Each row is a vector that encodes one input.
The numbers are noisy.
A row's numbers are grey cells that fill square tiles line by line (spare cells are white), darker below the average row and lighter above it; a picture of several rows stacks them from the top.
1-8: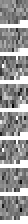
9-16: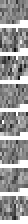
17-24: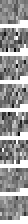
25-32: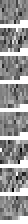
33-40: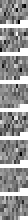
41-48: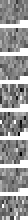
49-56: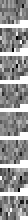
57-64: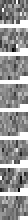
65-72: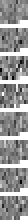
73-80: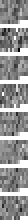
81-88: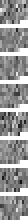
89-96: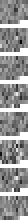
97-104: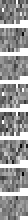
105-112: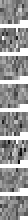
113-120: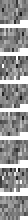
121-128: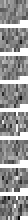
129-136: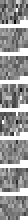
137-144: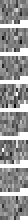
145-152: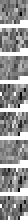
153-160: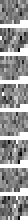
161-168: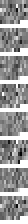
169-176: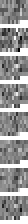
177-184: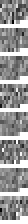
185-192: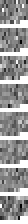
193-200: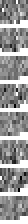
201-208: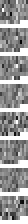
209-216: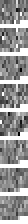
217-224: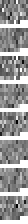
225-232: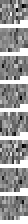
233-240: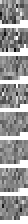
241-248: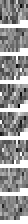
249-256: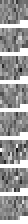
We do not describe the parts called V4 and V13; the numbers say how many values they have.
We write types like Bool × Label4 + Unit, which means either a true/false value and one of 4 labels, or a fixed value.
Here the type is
(Bool × Bool × Bool × V13 + Label5) × V4.
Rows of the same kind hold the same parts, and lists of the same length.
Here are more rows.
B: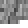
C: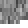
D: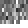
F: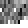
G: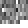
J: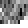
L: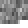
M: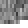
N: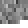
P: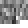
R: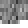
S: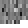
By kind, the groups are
B, C, D, G, L, M, N, P, R
F, J, S

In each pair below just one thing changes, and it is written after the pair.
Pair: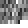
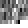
the label
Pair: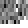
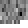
the value of V4
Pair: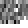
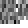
the label
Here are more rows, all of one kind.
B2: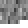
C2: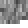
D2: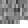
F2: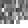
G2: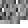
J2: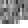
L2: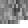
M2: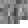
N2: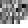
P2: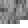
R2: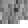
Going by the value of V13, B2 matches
D2, L2 and M2.
